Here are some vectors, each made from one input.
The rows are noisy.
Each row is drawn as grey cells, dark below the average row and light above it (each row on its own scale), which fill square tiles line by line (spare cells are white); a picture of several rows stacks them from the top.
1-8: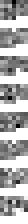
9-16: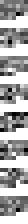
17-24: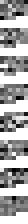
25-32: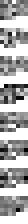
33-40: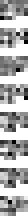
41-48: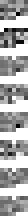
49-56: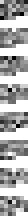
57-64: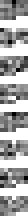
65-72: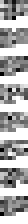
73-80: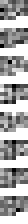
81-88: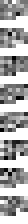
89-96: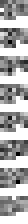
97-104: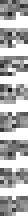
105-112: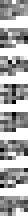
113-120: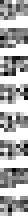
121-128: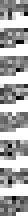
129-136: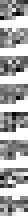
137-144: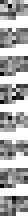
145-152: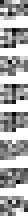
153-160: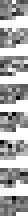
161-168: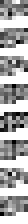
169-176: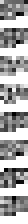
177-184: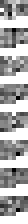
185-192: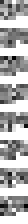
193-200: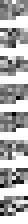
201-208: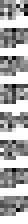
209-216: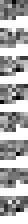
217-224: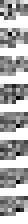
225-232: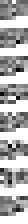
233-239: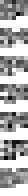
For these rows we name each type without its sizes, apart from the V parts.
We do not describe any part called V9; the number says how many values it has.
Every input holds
a node of a tree, together with either three true/false values, or a value of V9.
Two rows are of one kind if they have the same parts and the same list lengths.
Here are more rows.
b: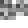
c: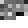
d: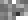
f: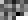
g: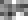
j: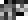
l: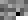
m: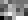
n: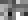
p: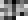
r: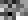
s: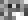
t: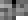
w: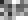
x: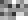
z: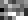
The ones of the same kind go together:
b, g, n, r, s, w, x
c, d, f, j, l, m, p, t, z

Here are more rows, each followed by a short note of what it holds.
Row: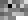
a node of a tree and a value of V9
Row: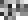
a node of a tree and a value of V9
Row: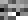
a node of a tree and three true/false values
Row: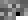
a node of a tree and three true/false values
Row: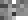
a node of a tree and three true/false values
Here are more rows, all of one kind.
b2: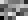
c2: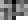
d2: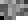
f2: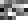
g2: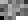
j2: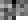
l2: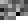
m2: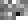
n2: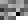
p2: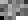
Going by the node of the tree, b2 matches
d2, g2, n2 and p2.
